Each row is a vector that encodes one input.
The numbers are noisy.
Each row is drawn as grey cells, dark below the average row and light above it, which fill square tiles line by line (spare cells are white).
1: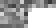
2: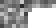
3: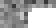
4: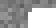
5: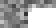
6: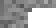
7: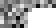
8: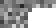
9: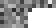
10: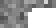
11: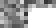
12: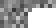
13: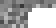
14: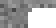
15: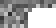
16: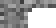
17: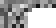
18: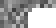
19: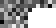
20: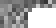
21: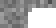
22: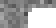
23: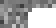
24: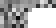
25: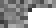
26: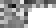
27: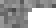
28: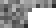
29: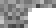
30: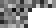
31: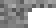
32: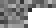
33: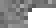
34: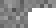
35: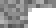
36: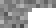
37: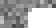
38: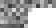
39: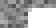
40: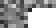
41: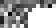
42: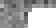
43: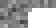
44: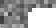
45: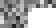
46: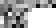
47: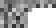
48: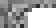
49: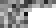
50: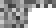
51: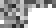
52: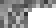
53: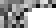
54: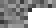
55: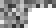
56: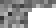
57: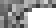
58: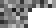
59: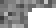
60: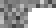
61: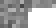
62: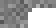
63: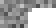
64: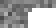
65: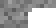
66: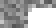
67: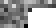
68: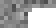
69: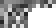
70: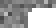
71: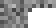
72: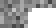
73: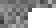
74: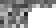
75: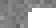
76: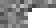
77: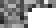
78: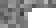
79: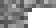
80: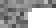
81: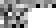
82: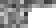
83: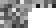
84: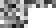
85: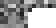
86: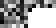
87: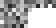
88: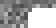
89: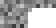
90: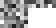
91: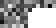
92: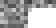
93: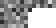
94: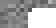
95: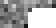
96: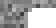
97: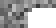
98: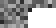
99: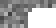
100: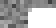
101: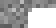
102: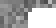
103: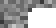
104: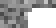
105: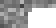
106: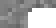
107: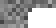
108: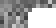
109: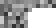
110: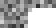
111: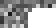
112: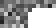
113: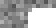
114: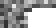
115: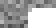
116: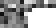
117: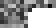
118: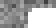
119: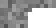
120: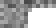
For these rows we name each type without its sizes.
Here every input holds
a list of points on a line.
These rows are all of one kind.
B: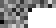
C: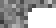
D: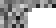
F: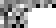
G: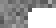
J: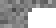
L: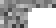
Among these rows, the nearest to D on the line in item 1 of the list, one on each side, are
C and G.
